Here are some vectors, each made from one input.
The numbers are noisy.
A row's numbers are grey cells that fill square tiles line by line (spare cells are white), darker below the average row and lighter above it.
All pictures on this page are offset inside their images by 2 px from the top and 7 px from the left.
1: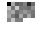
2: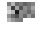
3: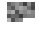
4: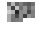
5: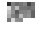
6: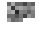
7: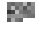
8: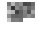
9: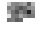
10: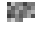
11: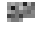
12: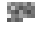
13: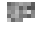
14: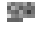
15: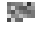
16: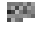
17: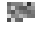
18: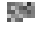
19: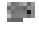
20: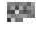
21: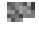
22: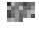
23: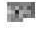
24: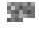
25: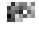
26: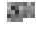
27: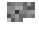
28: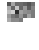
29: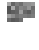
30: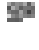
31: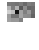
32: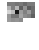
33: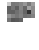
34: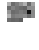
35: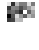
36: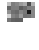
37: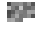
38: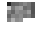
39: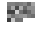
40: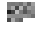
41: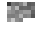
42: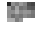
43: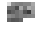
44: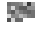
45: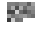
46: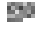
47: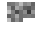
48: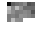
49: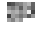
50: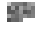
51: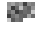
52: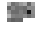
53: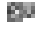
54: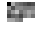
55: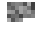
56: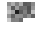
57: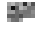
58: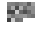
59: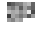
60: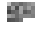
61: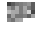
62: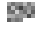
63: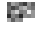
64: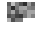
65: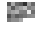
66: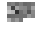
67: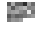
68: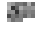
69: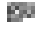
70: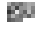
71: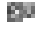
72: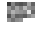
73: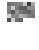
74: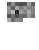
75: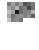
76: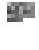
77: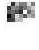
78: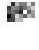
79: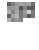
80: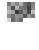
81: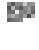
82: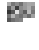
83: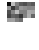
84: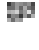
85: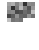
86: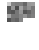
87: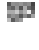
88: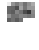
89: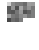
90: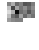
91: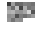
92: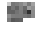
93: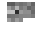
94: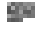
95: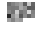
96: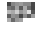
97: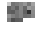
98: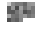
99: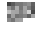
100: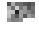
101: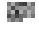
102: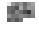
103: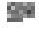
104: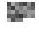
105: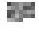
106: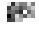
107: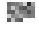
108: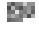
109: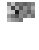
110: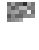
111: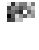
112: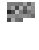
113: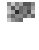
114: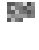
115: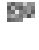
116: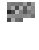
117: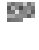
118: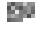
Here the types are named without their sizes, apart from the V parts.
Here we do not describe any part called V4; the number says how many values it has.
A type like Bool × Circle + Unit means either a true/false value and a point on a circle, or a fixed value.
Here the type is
List(Line × V4).
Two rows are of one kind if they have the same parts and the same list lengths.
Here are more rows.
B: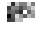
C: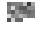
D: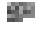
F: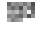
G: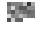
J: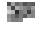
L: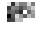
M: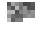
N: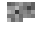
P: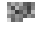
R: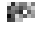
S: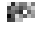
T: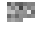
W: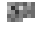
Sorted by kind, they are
B, L, R, S
C, D, G
F, J, M, N, P, T, W

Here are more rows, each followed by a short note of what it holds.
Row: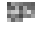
a list of two items
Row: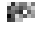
the empty list
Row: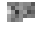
a list of two items
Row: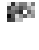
the empty list
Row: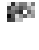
the empty list
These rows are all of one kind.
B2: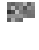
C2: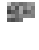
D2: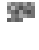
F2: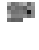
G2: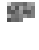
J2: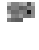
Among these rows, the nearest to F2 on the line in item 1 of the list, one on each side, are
B2 and J2.
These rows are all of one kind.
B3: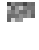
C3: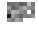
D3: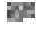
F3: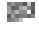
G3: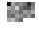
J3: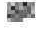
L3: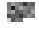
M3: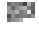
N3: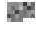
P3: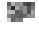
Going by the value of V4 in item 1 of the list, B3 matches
D3 and G3.
